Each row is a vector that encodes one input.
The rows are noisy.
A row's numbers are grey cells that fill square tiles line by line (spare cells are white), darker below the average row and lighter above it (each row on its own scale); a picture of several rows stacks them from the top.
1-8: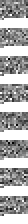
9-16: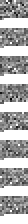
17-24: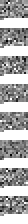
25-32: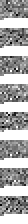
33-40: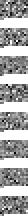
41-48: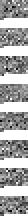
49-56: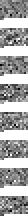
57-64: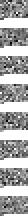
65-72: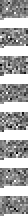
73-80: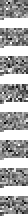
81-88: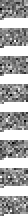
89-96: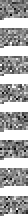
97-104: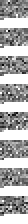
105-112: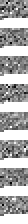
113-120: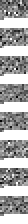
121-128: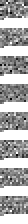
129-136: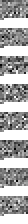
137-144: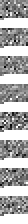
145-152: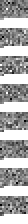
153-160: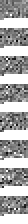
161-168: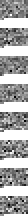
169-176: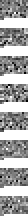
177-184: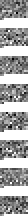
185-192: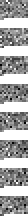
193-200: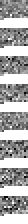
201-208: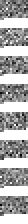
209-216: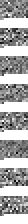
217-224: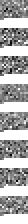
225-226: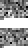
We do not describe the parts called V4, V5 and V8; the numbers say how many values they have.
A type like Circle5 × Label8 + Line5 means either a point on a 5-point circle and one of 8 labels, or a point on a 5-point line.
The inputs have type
Label7 × Label7 × (Tree9 × V4 × V5 + V8).
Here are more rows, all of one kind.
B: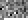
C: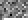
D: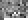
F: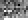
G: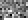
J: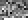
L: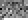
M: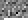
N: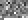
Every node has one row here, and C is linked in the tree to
L and N.
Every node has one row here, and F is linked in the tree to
M.
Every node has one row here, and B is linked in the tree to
D and G.
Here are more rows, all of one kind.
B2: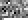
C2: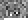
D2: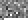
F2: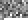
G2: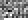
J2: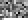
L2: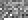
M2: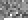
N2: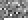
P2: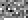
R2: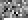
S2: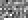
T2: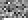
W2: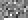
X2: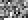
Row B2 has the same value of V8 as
G2, L2, S2 and X2.
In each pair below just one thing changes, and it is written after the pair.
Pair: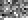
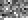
the value of V5
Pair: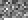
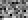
one of the two labels
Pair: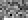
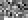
the value of V4
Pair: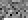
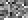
the value of V5
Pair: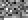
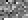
the node of the tree
